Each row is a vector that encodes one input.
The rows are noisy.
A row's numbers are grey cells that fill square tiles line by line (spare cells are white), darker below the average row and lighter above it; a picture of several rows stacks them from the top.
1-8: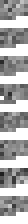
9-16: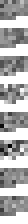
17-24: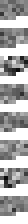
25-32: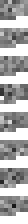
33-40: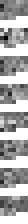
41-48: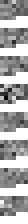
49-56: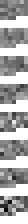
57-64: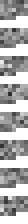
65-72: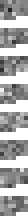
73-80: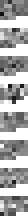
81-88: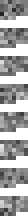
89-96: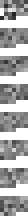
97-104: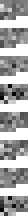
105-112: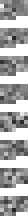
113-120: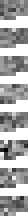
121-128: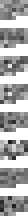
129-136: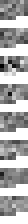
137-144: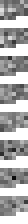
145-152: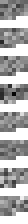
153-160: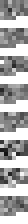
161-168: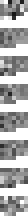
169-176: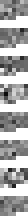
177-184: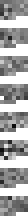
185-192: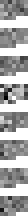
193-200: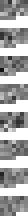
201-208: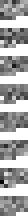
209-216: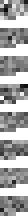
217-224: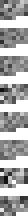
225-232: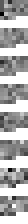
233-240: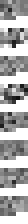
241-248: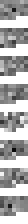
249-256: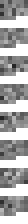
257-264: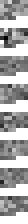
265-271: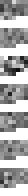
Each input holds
either a point on each of two 3-point lines, or a node of a 9-node tree and four true/false values.
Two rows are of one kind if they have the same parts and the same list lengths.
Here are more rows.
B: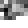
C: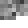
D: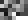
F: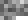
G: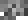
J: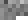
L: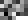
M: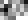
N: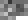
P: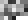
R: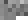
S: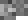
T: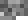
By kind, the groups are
B, D, L, M, P
C, F, G, J, N, R, S, T

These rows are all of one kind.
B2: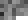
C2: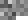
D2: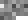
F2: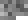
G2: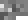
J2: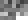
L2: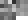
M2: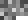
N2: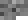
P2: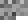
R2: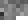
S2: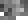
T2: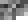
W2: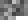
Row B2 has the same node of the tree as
N2, R2 and T2.
